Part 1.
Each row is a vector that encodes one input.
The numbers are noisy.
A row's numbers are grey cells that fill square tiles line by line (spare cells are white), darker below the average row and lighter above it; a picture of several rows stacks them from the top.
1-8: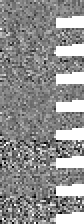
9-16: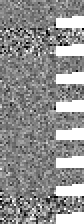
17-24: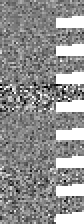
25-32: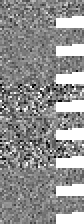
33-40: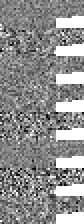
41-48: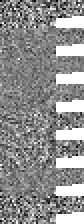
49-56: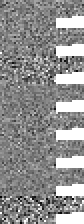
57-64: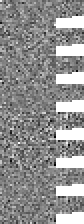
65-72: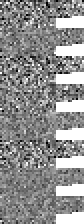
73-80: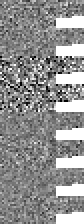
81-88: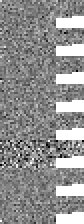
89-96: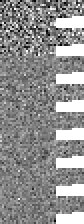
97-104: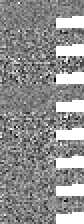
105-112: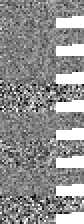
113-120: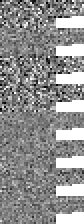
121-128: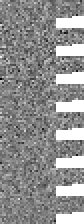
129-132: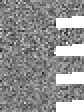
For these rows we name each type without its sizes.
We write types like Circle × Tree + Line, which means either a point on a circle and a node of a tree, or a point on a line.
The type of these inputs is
(Bool × Bool × Bool × Bool + Unit) × Tree + Line.
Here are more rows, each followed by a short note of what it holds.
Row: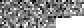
a point on a line
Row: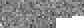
a node of a tree and four true/false values
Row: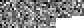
a point on a line
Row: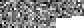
a point on a line
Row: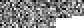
a point on a line
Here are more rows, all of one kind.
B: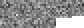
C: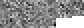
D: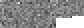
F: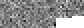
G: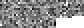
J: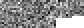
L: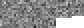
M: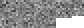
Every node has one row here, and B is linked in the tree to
C and J.
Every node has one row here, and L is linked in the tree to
J and M.
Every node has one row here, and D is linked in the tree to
J.
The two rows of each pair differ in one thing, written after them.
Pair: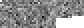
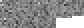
one of the four true/false values
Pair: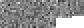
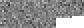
one of the four true/false values
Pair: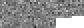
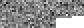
one of the four true/false values
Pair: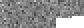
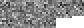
one of the four true/false values
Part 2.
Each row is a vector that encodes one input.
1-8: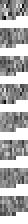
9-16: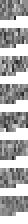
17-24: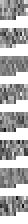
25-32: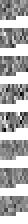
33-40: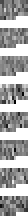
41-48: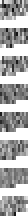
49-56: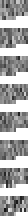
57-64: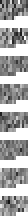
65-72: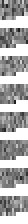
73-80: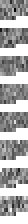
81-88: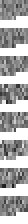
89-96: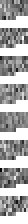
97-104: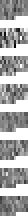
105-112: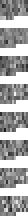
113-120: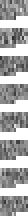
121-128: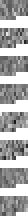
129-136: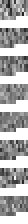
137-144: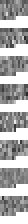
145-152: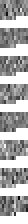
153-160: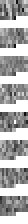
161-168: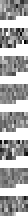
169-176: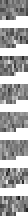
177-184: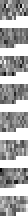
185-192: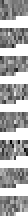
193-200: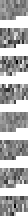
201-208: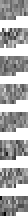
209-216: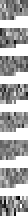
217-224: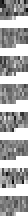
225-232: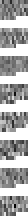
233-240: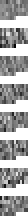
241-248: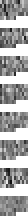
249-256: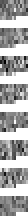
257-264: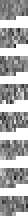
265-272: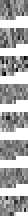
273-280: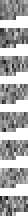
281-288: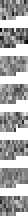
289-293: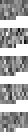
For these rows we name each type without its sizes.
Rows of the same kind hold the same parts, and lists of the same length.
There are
3 kinds of row.
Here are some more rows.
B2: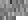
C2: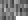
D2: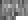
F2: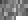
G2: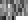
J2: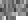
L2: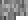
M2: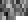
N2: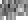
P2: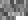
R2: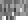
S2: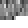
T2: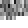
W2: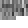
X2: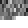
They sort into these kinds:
B2, D2, G2, J2, M2, N2, P2, R2
C2, S2
F2, L2, T2, W2, X2

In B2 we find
a point on a circle and a node of a tree.
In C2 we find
a fixed value.
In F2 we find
four true/false values.
